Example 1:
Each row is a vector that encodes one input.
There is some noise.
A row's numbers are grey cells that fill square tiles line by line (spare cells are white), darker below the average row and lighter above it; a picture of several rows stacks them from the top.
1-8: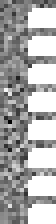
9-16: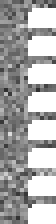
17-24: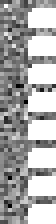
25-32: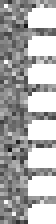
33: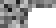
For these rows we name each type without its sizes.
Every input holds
a point on a line.
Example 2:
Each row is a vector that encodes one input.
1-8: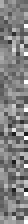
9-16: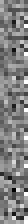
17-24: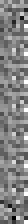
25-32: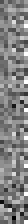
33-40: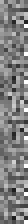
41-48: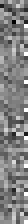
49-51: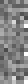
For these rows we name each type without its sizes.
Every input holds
a point on a line.
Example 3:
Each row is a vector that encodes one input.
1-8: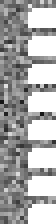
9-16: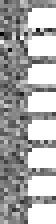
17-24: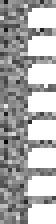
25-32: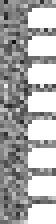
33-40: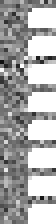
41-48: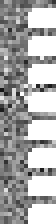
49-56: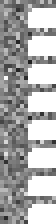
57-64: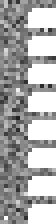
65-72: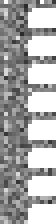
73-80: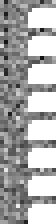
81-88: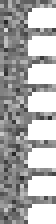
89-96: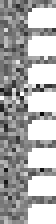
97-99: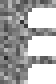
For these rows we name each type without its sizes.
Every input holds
either a fixed value, or three true/false values.
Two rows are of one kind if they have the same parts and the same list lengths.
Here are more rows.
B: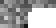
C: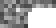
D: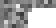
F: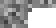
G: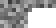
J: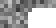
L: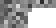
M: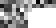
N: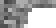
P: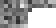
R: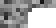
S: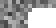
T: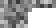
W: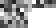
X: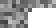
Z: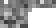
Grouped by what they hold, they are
B, C, D, F, G, J, L, N, P, R, S, T, X, Z
M, W

